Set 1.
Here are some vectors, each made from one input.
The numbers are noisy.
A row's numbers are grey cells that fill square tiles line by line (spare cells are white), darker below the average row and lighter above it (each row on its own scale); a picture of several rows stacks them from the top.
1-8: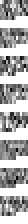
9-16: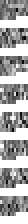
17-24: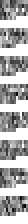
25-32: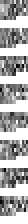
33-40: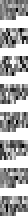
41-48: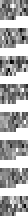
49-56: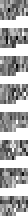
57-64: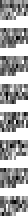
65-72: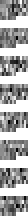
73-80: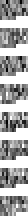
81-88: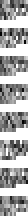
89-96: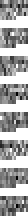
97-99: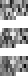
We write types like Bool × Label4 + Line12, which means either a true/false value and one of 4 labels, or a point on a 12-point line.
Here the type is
Line11.
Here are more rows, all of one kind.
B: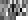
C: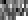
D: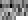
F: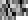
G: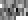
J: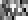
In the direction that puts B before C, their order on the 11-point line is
D, B, G, C, J, F.
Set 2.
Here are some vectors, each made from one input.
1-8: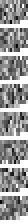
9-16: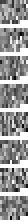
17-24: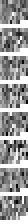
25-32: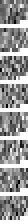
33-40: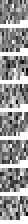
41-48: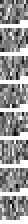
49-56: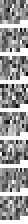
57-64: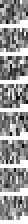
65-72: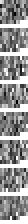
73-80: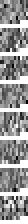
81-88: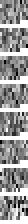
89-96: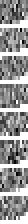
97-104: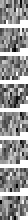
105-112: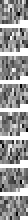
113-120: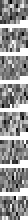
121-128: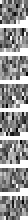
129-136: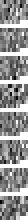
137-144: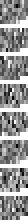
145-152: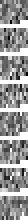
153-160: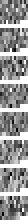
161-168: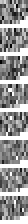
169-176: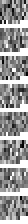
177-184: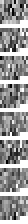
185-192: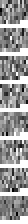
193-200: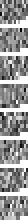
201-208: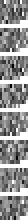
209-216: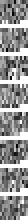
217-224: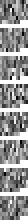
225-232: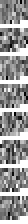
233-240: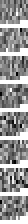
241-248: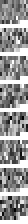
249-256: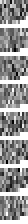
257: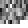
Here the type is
Line8 × Line8.
